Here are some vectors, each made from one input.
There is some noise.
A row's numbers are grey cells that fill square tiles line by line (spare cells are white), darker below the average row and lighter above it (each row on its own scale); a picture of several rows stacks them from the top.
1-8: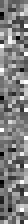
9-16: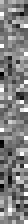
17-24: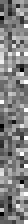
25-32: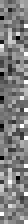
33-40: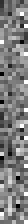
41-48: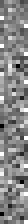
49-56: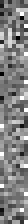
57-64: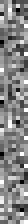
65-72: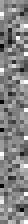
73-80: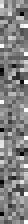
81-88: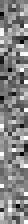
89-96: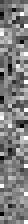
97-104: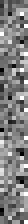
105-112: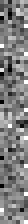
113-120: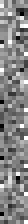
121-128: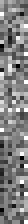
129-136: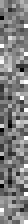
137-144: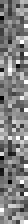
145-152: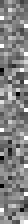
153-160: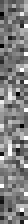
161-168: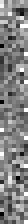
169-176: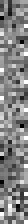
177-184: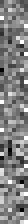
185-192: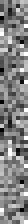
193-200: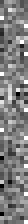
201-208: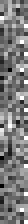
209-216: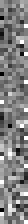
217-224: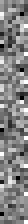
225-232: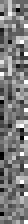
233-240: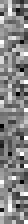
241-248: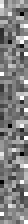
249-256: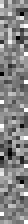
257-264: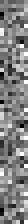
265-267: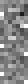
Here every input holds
either a fixed value, or three true/false values.
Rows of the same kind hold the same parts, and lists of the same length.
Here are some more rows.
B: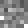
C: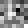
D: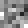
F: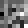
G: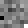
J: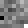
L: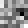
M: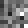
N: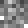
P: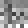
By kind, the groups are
B, C, D, F, G, J, L, M, N
P

